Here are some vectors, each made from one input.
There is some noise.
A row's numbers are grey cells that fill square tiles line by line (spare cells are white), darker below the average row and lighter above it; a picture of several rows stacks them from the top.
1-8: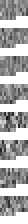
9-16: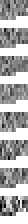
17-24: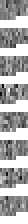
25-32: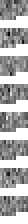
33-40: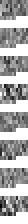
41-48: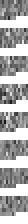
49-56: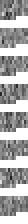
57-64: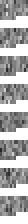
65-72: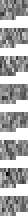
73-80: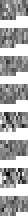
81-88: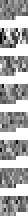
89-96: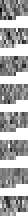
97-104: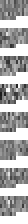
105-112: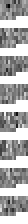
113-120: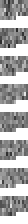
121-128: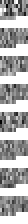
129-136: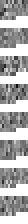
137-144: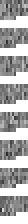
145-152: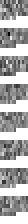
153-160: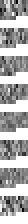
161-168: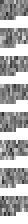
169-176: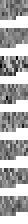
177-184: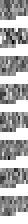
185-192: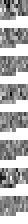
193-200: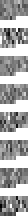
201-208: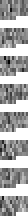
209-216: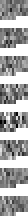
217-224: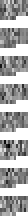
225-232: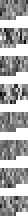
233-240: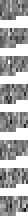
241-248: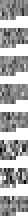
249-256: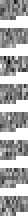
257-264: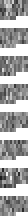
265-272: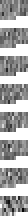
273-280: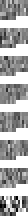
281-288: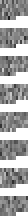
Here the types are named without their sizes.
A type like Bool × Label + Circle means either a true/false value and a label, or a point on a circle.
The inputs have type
Bool × Bool × Bool × Bool × Bool × Bool × Label × Label × Label × Label.
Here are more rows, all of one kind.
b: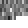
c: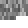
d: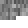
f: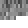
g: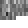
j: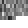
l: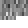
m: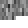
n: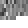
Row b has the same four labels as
f, l and n.
